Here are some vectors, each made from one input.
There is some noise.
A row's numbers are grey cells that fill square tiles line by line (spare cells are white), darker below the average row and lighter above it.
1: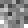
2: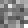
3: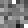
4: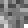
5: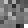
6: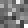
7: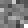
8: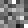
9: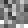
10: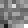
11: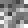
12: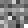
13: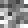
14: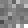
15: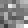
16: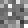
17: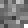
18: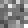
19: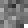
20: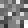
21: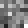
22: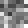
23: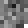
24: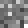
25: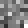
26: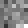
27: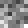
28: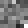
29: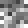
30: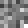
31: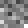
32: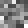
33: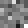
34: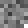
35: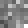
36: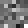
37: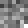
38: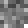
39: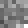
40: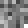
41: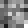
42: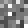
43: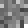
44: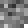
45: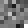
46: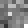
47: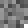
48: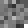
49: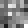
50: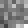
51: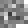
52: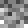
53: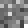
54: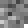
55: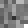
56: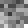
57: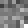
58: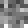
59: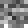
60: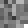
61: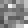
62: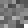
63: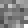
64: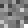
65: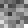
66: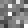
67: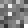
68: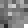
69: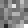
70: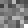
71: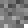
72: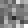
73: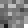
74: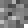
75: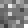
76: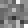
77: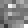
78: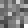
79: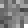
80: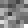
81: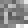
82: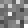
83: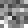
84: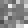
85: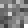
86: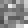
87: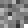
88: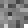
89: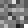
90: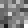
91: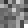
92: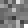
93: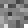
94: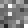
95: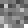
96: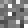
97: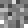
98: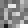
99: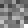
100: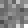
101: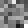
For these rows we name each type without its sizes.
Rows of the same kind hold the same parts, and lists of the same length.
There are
2 kinds of row.
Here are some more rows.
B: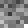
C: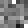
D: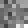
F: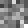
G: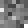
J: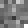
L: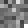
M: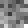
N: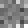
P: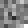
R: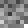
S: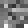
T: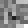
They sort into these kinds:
B, C, D, F, G, M, N, R
J, L, P, S, T

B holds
a node of a tree and a true/false value.
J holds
a true/false value.
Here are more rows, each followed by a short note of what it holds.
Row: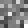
a node of a tree and a true/false value
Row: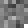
a node of a tree and a true/false value
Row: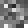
a true/false value
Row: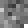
a node of a tree and a true/false value
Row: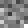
a node of a tree and a true/false value
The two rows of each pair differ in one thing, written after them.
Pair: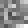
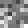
the true/false value
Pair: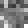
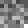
the node of the tree
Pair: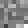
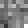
the node of the tree
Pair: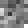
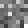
the true/false value
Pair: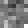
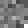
the node of the tree
